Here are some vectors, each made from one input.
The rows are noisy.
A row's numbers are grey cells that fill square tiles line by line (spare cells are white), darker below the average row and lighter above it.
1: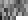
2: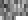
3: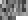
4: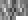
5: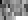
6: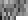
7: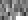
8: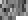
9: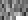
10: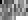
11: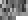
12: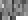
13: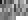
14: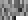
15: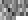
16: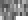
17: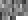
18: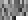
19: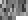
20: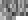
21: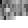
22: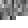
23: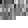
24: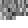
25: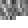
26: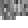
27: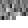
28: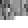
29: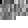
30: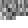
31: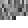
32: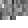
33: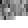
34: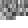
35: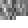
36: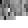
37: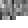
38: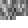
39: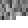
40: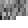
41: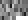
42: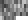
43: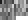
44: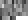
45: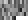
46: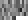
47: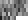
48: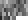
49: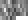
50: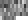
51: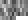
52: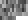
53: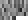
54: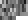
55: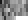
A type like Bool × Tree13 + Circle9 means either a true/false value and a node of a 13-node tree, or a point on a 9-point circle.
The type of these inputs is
Circle10.
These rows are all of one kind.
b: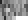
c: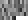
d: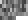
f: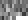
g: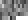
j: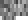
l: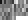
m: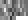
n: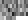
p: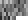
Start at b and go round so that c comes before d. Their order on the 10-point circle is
b, l, f, c, p, d, g, m, n, j.
